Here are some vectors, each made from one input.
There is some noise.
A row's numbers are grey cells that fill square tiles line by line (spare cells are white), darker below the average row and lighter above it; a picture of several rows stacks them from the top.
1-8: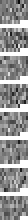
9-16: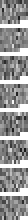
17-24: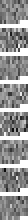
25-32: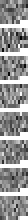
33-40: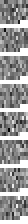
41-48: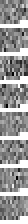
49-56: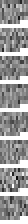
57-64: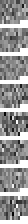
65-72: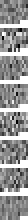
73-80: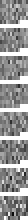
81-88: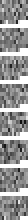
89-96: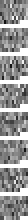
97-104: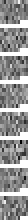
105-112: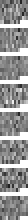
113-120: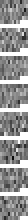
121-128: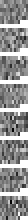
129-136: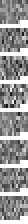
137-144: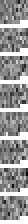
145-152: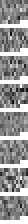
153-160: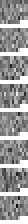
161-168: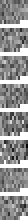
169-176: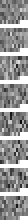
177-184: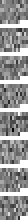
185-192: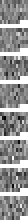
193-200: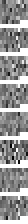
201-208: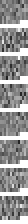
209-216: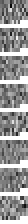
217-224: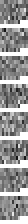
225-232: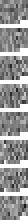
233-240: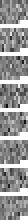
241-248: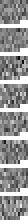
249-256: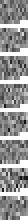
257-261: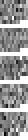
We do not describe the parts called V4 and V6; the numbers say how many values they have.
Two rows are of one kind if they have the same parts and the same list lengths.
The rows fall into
3 kinds.
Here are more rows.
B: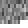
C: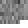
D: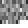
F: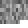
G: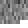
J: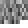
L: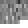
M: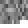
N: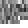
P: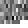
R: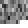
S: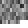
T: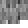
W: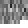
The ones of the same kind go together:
B, C, G, J, T
D, F, L, S
M, N, P, R, W

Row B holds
a node of an 8-node tree, a true/false value and a value of V4.
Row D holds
a true/false value, a value of V4 and a value of V6.
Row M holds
a point on an 8-point line and a true/false value.
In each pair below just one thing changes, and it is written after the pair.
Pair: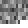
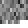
the true/false value
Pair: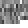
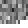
the value of V4
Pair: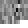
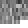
the value of V4
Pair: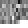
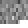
the value of V6
